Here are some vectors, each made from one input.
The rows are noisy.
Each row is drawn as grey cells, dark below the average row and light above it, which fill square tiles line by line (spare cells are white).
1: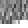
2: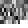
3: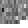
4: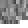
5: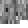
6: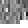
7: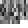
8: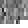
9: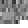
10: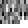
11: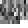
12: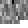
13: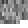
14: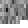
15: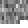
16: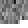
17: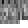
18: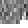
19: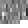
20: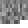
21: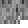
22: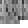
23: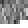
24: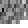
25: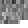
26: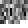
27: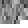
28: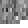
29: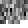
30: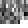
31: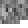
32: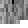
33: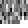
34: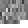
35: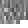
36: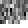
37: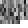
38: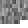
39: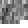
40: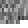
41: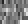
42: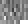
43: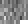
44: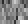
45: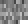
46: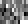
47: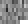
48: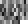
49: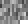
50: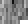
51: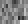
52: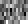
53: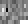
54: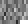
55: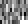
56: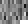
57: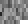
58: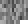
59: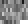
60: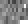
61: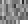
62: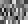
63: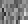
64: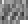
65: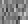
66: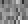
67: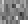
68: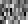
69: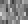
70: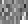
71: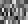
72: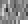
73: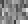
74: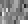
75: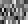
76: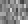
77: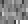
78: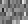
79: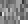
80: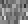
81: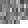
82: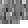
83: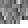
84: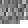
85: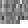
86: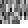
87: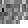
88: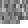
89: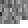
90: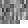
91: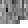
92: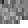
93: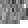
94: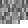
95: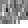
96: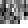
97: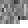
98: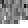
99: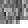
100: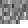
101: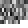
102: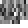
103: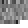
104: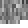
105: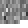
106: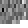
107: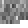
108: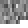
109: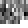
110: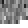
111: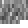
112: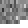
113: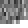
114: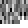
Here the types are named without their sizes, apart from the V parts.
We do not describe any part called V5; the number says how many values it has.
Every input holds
either a label and a point on a line, or a value of V5.
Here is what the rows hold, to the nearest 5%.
About 80% of them hold a label and a point on a line. The rest hold a value of V5.
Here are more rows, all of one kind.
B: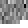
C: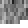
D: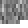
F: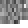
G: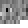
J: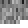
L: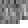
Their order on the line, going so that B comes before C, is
B, D, C, G, F, L, J.
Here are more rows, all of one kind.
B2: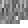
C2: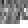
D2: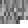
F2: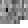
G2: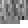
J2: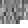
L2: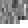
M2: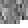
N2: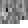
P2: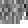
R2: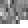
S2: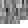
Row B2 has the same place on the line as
F2, G2, L2 and S2.
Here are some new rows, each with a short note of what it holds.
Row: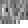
a label and a point on a line
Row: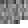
a label and a point on a line
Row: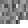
a label and a point on a line
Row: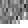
a label and a point on a line
